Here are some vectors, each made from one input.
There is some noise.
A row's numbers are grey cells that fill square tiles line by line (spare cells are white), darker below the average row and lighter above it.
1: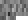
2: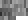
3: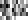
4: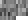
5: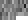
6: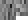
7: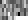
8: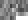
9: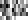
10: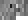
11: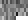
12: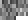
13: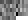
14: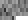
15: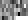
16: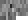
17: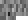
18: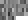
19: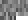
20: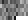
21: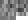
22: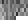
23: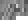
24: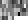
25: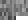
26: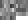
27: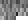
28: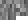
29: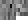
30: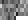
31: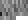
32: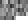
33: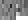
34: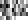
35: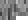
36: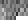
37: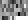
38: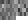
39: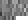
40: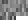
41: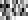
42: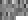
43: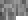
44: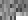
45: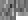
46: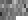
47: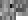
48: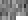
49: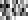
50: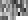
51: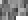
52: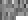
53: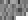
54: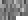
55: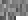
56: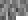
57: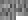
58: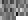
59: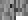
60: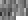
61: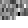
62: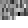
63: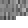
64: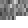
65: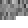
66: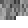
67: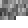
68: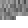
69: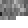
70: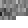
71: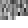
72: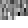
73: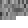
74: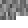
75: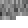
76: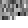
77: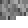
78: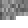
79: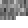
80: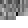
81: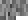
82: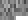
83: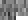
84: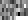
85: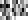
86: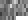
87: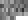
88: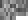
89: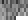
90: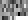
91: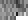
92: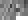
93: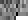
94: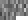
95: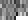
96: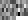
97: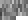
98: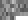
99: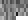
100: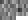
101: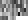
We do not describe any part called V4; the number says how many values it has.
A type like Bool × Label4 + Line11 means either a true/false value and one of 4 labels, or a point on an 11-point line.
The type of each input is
List3(Bool × V4).
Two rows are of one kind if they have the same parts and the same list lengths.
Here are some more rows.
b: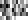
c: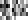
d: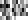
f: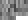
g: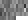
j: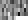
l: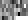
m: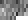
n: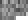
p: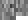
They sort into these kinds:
b, c, d
f, g, n, p
j, l
m

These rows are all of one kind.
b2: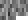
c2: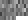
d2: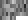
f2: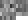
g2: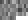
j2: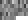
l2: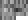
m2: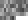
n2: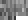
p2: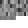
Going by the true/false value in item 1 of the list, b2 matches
c2 and n2.
